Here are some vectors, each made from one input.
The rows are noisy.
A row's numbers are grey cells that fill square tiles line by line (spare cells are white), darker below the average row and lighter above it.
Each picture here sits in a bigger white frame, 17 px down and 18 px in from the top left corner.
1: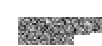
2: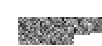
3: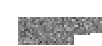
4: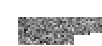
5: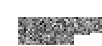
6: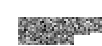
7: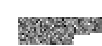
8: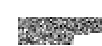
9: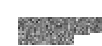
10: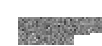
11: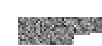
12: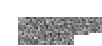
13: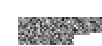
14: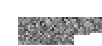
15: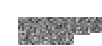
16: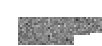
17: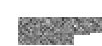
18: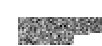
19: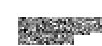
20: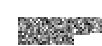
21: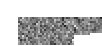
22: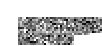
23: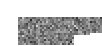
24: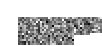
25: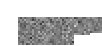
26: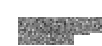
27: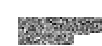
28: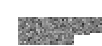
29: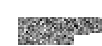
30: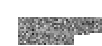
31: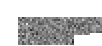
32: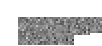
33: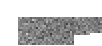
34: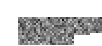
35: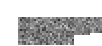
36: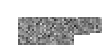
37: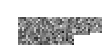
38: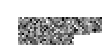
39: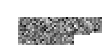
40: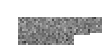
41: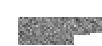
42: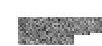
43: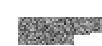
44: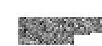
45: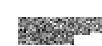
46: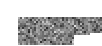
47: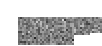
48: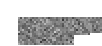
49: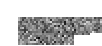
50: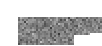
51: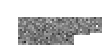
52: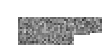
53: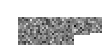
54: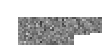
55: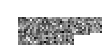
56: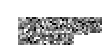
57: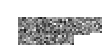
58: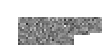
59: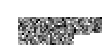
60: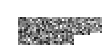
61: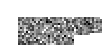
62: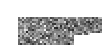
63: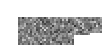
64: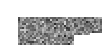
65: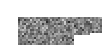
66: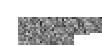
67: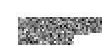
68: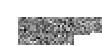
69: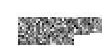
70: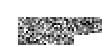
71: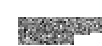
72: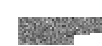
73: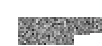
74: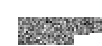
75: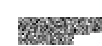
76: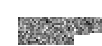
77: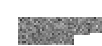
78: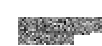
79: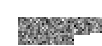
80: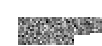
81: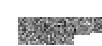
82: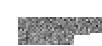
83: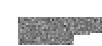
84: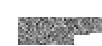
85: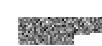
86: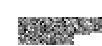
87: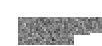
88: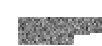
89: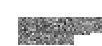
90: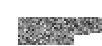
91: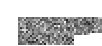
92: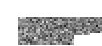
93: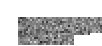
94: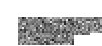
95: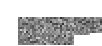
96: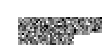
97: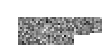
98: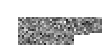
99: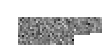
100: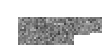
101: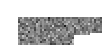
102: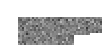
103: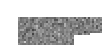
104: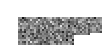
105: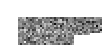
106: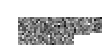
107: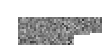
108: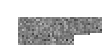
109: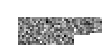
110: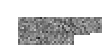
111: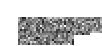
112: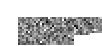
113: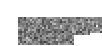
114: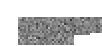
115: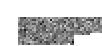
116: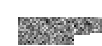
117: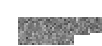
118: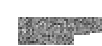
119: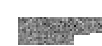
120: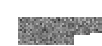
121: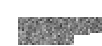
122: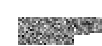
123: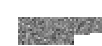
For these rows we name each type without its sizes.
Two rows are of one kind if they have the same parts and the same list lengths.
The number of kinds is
2.
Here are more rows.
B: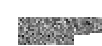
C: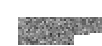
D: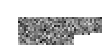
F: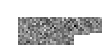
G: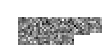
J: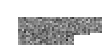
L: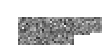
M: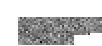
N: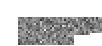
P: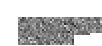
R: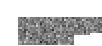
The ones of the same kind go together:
B, D, J, M, R
C, F, G, L, N, P

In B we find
a point on a circle and three true/false values.
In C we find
a point on a line and three true/false values.
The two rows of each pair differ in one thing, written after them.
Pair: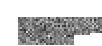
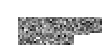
the place on the circle
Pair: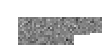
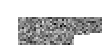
one of the three true/false values
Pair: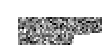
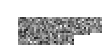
one of the three true/false values
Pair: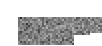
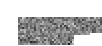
one of the three true/false values
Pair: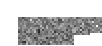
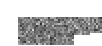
the place on the circle
